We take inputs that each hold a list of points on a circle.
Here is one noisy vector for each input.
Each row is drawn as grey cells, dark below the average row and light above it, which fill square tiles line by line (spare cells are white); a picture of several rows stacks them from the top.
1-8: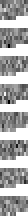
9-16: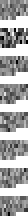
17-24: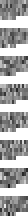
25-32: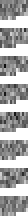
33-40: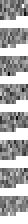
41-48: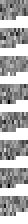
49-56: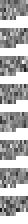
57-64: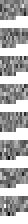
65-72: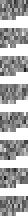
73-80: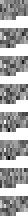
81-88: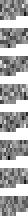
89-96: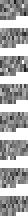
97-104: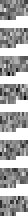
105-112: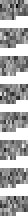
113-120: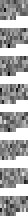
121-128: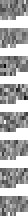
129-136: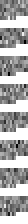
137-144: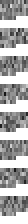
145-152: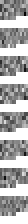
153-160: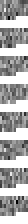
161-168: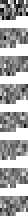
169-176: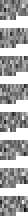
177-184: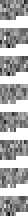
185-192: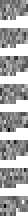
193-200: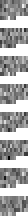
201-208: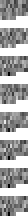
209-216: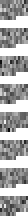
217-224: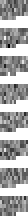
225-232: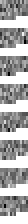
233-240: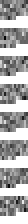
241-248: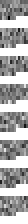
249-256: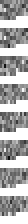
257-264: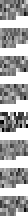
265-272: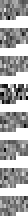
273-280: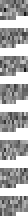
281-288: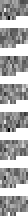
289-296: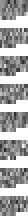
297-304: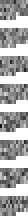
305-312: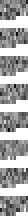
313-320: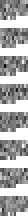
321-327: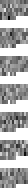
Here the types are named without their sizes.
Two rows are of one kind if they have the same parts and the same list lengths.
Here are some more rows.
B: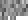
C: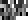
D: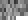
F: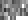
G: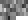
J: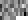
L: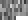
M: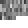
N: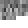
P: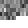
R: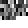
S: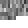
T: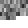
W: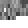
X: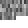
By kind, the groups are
B, D, F, J, N
C, R
G, L, M, P, S, T, W, X

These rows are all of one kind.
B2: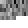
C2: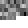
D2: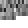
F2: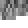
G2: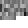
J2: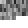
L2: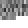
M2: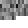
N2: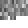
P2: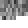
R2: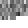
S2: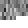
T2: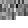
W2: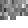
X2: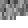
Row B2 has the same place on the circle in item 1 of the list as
D2, J2, M2 and T2.
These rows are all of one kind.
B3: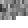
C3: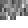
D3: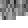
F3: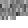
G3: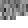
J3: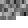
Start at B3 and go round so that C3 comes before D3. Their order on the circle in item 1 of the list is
B3, J3, C3, G3, D3, F3.
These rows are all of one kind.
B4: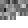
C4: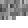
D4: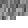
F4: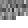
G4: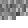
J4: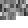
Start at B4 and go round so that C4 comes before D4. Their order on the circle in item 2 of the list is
B4, C4, G4, D4, J4, F4.
